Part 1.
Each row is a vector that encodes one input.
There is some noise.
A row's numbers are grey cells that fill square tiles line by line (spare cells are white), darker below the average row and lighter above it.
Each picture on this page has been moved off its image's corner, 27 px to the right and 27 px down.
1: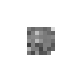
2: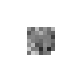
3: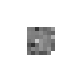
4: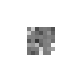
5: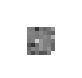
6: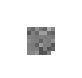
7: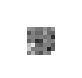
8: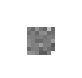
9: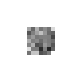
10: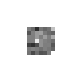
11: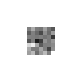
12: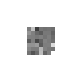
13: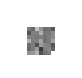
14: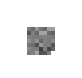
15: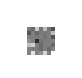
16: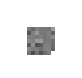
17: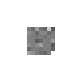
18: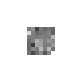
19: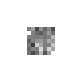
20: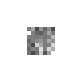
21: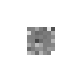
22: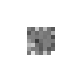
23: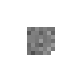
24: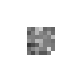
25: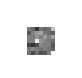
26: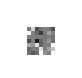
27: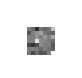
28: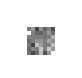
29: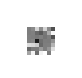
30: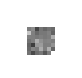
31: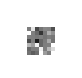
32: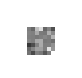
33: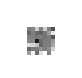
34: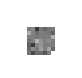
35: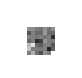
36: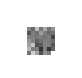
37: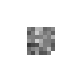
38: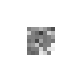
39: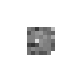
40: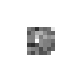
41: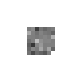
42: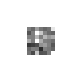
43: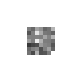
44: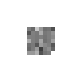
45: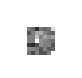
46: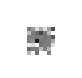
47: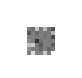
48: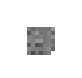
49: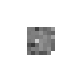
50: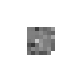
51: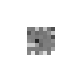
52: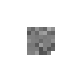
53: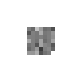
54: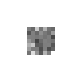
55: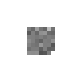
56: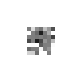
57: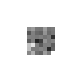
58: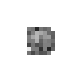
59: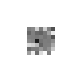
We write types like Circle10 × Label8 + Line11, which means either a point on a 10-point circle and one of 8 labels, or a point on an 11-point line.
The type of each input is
Bool × Bool × Bool.
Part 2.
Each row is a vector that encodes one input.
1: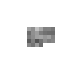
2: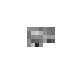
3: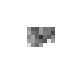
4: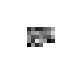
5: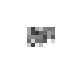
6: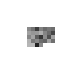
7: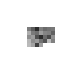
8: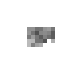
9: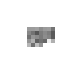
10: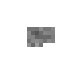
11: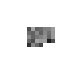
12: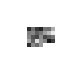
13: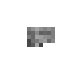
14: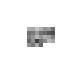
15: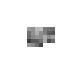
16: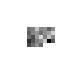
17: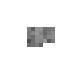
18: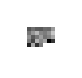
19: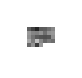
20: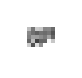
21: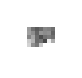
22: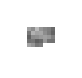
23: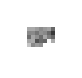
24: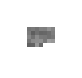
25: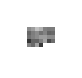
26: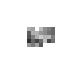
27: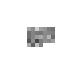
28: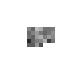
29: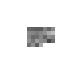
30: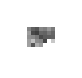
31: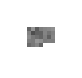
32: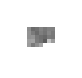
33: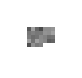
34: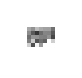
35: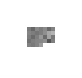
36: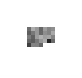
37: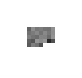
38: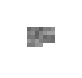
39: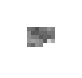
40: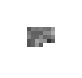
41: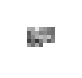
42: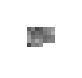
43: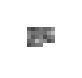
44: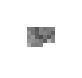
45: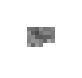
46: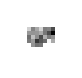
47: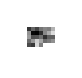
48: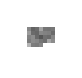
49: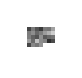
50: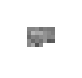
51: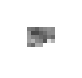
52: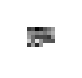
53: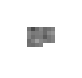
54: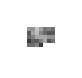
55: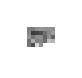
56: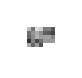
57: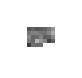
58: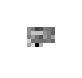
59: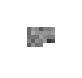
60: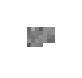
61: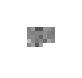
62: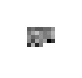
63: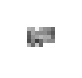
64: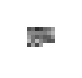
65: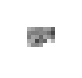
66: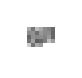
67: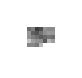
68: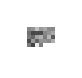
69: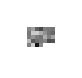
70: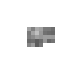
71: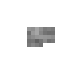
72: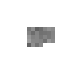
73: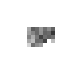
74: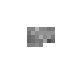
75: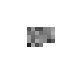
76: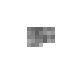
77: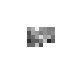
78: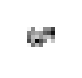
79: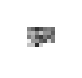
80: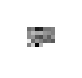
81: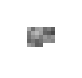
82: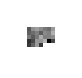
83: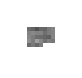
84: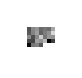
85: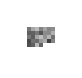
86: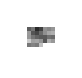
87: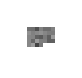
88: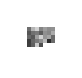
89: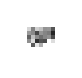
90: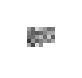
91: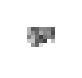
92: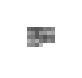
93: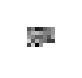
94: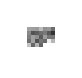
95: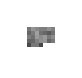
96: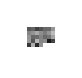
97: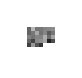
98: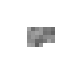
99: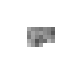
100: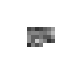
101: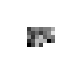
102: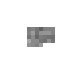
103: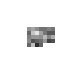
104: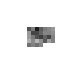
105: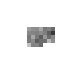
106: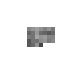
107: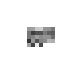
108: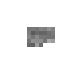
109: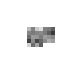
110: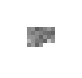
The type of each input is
Line3 × Line5.
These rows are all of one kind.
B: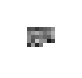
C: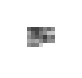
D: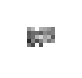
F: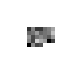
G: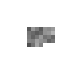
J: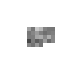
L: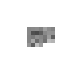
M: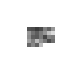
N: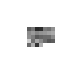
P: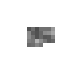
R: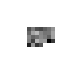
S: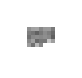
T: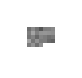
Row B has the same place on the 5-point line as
F and R.
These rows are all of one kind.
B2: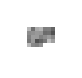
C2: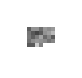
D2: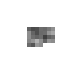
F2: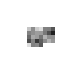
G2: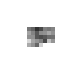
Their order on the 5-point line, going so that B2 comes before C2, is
F2, D2, B2, G2, C2.
